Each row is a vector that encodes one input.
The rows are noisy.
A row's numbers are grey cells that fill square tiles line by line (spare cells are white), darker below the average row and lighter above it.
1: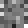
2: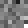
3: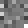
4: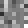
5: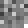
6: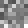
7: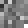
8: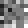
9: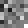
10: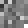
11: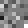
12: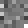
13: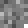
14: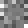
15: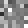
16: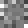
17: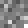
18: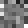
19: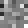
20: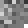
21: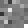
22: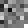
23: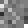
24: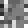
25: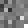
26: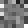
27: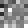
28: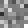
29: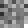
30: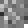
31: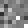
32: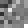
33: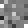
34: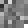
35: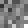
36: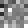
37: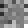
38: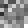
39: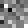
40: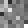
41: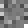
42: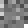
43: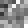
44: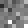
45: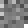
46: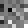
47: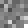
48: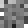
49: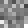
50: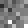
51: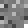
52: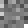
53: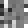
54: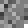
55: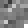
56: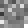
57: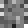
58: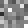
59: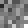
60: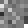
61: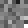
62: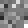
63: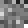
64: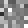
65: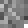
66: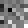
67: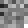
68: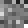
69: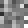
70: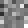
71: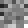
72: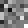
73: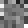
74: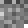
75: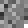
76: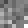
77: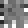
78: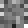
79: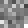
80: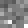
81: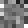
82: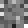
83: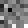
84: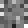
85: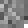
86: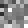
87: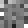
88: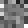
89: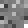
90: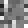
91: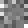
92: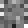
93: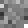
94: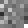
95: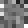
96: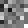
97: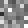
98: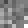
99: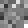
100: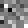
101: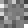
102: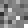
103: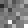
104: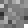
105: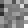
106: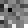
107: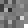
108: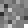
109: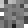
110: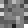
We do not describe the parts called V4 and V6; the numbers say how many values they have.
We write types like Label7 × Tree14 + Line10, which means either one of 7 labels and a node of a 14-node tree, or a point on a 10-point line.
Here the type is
Line5 × (Line5 × V4 + V6).
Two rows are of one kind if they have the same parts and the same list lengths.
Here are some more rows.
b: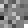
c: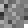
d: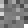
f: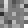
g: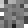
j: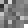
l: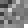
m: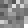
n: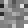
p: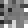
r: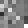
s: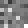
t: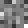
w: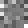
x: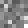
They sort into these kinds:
b, c, f, l, m, n, p, r, s
d, g, j, t, w, x

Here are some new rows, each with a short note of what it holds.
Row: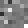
a point on each of two 5-point lines and a value of V4
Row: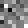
a point on a 5-point line and a value of V6
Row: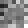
a point on each of two 5-point lines and a value of V4
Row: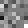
a point on each of two 5-point lines and a value of V4
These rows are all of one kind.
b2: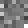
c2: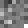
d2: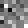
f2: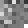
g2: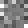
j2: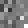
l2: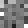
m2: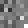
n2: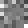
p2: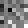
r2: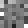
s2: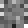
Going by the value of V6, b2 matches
c2 and p2.
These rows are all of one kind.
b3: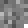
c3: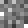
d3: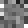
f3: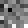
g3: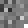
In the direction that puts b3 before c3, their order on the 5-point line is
f3, g3, b3, c3, d3.
